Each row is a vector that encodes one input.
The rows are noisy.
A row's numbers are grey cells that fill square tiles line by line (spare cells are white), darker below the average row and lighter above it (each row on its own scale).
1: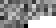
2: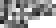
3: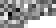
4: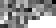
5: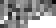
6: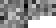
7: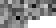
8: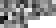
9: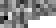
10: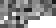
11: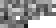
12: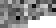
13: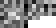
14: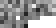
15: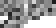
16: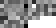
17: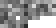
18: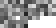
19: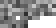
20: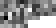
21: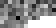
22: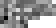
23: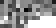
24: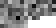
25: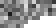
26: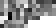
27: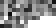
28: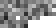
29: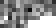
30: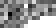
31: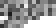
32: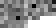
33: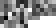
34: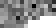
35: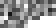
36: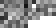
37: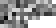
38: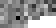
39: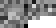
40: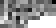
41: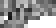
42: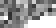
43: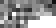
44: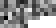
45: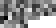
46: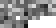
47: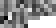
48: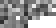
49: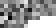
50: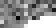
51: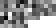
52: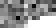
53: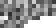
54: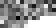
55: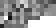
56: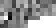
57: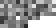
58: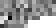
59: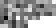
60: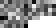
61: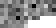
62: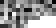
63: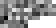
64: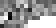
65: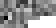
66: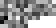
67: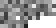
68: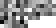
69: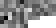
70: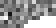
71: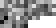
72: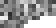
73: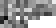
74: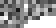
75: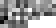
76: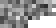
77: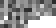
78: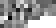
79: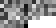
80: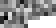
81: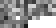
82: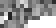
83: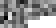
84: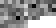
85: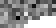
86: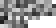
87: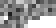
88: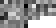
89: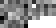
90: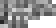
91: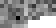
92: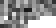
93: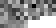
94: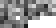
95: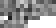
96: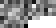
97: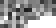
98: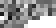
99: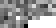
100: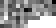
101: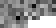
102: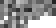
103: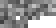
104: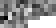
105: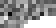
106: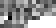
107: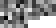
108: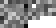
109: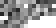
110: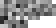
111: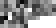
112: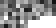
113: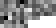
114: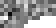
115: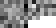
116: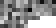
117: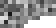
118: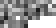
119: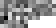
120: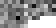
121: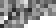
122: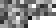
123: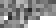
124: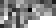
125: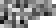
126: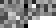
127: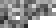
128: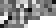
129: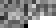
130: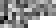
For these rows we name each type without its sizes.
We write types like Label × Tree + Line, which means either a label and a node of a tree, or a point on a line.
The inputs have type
Bool × Line.
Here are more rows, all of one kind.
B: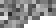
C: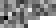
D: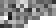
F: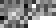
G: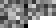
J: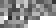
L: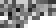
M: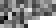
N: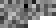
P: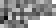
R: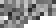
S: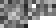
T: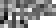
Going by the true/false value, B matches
D, J, L and R.
